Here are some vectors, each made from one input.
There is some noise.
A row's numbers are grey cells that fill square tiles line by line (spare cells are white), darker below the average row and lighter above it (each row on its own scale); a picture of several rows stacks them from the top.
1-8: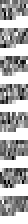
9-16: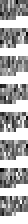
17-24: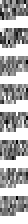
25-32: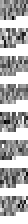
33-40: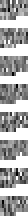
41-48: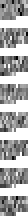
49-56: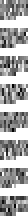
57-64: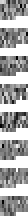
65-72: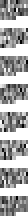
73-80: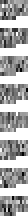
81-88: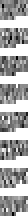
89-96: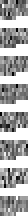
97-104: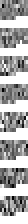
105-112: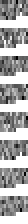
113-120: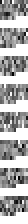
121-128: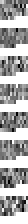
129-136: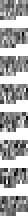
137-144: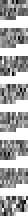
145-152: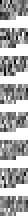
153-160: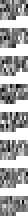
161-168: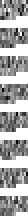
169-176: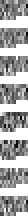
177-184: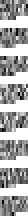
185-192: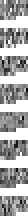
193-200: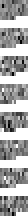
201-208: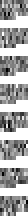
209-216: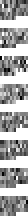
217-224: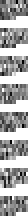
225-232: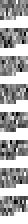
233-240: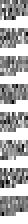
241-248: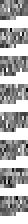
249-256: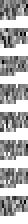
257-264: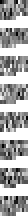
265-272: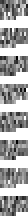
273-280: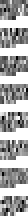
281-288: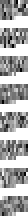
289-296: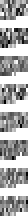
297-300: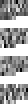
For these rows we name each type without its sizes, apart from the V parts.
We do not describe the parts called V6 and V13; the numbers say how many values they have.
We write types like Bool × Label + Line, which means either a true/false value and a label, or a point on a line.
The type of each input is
Bool × V6 + Label × V13.
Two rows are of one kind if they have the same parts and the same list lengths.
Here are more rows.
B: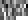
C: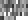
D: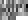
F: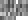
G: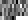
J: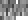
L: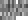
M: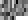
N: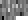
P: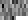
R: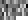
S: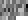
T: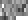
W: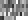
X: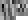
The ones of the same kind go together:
B, C, D, F, J, L, R, S, W
G, M, N, P, T, X

